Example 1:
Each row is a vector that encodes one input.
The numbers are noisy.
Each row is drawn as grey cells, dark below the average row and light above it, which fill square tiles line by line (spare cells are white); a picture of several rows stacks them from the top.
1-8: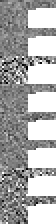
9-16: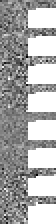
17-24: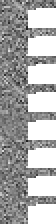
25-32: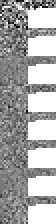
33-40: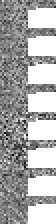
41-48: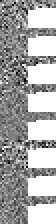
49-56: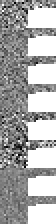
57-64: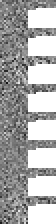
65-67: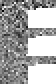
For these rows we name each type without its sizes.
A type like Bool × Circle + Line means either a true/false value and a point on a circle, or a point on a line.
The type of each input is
Label.
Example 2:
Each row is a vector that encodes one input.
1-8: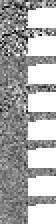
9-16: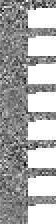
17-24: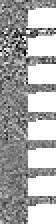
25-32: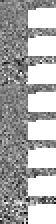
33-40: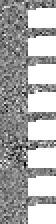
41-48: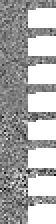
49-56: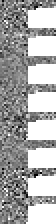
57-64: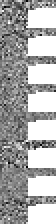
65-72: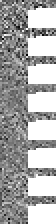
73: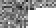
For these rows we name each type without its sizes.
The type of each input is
Label.
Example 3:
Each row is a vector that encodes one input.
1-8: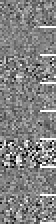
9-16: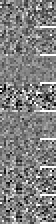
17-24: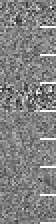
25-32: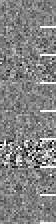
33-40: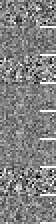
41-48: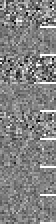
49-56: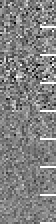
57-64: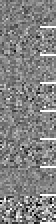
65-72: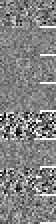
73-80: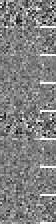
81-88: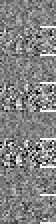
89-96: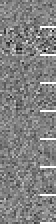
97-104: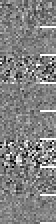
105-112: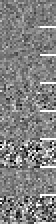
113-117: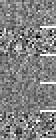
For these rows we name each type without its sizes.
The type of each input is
Line.
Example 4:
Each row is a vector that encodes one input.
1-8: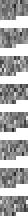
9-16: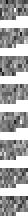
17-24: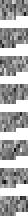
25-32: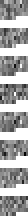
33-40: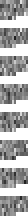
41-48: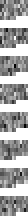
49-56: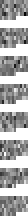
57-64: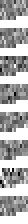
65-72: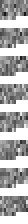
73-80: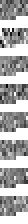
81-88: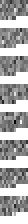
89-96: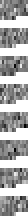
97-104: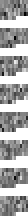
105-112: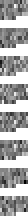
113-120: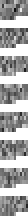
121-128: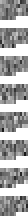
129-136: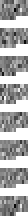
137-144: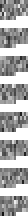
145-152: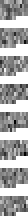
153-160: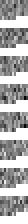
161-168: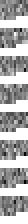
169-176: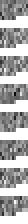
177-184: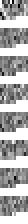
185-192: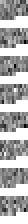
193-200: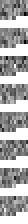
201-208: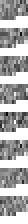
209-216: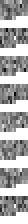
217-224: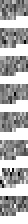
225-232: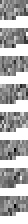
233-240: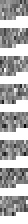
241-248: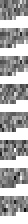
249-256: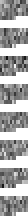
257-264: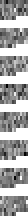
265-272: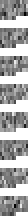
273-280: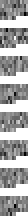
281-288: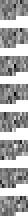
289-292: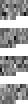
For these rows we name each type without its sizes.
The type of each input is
Circle + Unit.
